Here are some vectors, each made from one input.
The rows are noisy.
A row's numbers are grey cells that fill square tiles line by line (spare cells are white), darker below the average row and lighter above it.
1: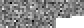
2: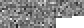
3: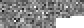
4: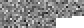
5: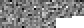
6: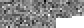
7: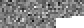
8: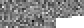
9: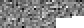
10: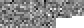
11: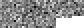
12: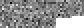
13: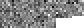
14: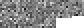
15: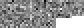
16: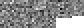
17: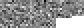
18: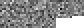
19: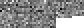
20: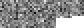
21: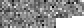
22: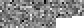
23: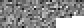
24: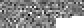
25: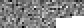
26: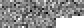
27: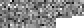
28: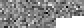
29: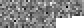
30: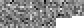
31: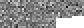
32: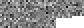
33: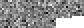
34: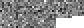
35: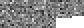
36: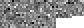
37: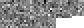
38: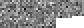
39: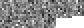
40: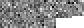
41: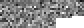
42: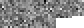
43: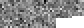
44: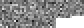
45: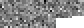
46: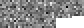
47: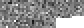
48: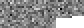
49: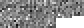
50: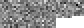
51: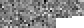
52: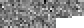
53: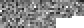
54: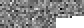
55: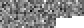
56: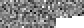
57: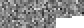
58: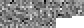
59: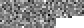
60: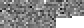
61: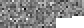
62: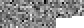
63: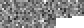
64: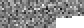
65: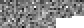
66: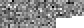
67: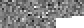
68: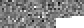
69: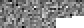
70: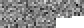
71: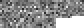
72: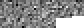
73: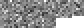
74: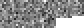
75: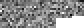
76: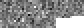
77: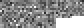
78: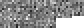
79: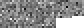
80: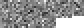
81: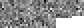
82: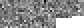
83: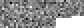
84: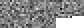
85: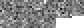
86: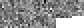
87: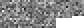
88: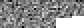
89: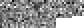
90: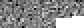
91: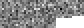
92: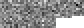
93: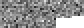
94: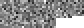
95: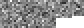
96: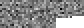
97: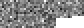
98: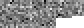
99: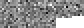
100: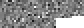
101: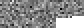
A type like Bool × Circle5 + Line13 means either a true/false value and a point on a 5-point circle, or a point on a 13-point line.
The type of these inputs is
(Bool × Line4 + Line5) × Line5.
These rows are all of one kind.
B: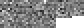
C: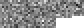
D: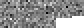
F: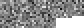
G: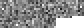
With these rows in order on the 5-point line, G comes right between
C and F.
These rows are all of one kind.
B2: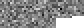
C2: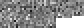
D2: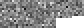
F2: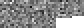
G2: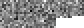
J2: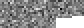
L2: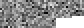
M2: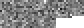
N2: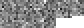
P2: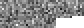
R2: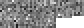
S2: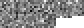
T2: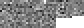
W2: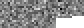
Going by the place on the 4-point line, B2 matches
D2, F2, J2 and W2.
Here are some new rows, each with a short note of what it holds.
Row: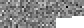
a point on a 4-point line, a point on a 5-point line and a true/false value
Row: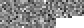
a point on a 4-point line, a point on a 5-point line and a true/false value
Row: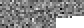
a point on a 4-point line, a point on a 5-point line and a true/false value
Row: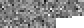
a point on each of two 5-point lines
